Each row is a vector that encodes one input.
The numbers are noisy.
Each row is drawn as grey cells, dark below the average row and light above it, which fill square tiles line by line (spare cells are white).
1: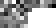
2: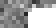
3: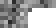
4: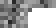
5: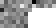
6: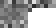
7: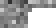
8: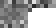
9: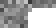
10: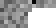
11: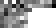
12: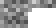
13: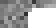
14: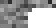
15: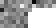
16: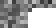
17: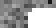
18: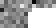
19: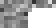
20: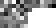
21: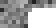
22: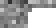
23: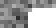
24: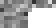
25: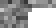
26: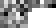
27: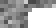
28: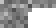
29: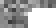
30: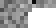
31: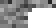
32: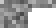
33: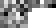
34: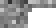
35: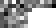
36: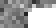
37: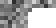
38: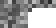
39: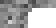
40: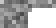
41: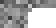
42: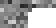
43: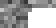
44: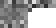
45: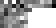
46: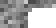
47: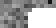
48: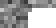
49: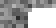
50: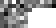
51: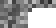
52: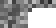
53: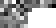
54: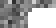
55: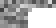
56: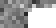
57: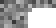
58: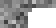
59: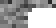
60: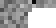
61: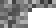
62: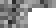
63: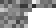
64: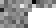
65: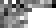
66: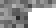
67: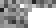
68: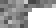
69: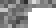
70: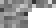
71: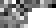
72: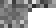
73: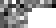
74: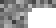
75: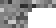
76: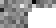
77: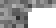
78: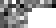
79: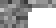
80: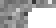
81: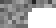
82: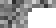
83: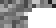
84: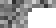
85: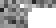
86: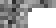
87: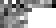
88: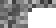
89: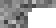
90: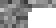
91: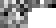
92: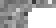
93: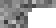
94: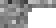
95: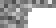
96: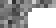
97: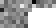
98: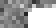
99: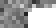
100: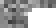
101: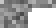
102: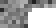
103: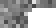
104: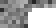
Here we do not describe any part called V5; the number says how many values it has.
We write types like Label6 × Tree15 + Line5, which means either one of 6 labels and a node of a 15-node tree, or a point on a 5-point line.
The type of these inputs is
(Bool × Bool × Bool + Unit) × V5 + Line4.
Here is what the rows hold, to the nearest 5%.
About 15% of them hold a point on a 4-point line. The rest hold a value of V5, together with either a fixed value, or three true/false values.
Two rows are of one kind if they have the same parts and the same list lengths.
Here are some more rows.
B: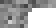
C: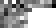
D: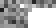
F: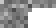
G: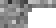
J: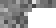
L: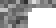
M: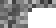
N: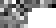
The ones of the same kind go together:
B, D, F, G, J, L
C, N
M

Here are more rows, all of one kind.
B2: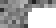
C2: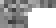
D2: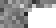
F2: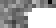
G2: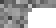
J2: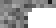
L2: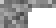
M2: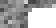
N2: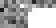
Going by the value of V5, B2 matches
F2 and J2.
